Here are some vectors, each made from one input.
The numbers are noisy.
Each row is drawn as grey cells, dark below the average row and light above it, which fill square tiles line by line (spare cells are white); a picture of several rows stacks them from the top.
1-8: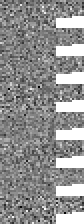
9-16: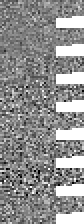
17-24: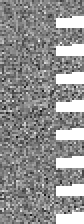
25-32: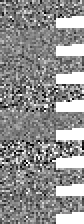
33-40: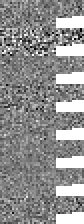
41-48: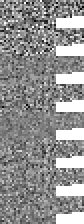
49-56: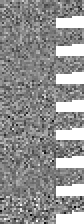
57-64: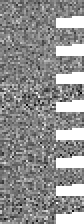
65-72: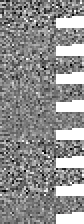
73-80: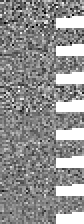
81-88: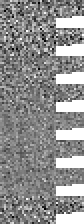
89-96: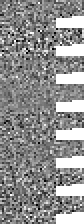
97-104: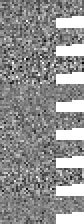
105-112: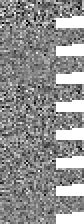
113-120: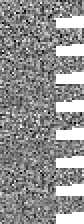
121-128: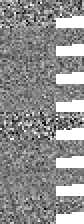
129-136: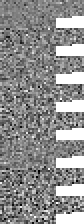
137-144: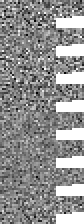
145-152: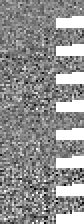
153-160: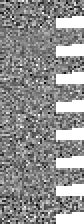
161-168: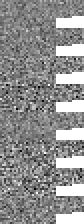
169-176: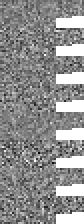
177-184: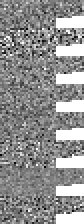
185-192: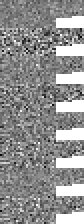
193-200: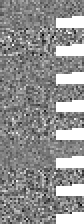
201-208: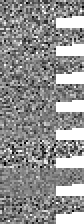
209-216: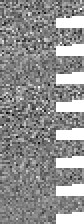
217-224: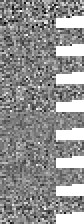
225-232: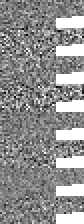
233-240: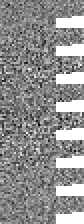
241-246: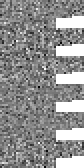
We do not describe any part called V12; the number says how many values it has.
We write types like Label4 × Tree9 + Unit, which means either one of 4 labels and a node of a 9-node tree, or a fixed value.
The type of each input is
Label5 × Line9 + Line6 × V12.
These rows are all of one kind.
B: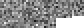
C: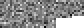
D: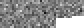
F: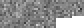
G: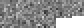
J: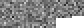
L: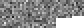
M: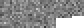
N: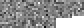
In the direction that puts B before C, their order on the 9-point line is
G, N, F, B, D, L, J, M, C.
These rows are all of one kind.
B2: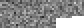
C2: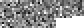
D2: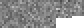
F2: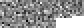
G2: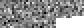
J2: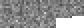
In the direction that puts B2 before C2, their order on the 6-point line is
G2, B2, F2, C2, J2, D2.
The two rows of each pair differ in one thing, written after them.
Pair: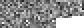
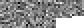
the value of V12
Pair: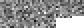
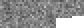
the value of V12
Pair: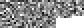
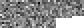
the value of V12
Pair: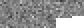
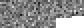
the value of V12
